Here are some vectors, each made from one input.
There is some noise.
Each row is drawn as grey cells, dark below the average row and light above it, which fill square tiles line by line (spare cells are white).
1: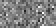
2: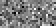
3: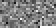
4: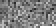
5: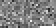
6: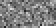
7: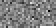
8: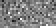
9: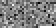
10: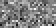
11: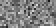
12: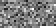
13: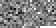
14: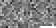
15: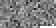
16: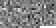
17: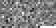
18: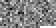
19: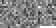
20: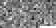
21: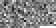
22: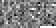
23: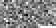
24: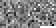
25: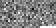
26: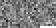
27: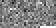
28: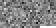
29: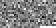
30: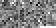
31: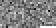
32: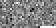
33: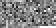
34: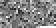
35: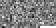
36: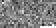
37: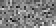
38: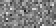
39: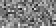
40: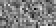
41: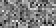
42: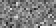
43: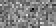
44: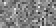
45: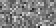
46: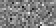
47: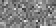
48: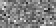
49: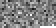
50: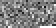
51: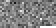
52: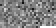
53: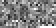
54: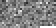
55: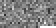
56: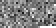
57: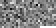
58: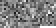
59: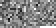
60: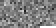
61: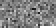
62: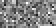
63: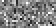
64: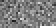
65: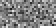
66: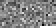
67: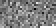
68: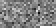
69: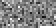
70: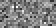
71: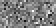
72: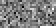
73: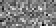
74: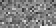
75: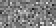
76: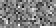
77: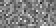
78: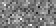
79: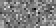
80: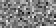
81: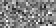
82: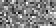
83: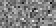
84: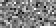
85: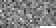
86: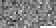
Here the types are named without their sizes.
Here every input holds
a node of a tree, together with either a label, or a node of a tree.
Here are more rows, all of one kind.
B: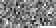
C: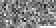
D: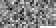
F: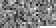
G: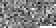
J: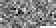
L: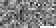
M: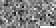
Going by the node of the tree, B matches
C and F.
